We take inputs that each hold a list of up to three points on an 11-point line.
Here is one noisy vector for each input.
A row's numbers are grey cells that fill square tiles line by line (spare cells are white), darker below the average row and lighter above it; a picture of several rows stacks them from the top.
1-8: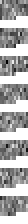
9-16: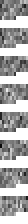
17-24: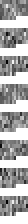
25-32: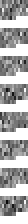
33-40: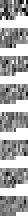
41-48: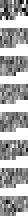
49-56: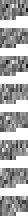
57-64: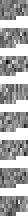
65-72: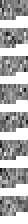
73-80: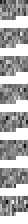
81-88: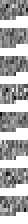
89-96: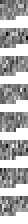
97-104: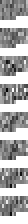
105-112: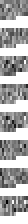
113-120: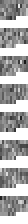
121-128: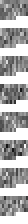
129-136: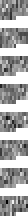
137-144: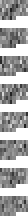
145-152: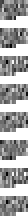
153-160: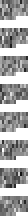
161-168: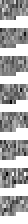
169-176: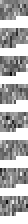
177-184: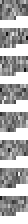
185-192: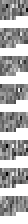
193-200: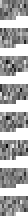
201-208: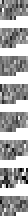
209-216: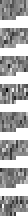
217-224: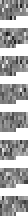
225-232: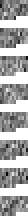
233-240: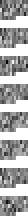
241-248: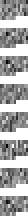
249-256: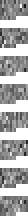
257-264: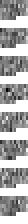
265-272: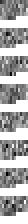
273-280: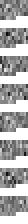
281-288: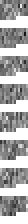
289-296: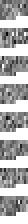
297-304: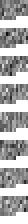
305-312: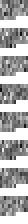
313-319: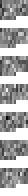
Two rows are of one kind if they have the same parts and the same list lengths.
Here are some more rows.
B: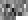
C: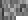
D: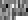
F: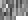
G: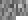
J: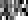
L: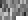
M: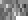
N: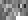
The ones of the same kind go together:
B, D
C, G, L
F, M, N
J

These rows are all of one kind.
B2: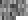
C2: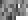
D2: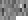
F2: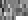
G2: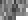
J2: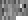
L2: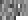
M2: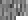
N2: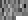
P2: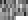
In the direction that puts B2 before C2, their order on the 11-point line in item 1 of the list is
P2, F2, N2, J2, D2, M2, L2, B2, C2, G2.
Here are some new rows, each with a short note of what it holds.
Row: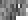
a list of three items
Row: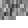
a list of two items
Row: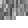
a list of two items
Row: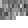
a list of two items
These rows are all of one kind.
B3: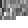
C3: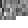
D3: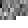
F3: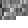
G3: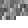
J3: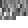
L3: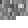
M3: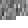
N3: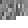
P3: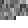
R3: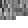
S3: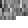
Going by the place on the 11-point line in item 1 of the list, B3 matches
C3, D3, R3 and S3.
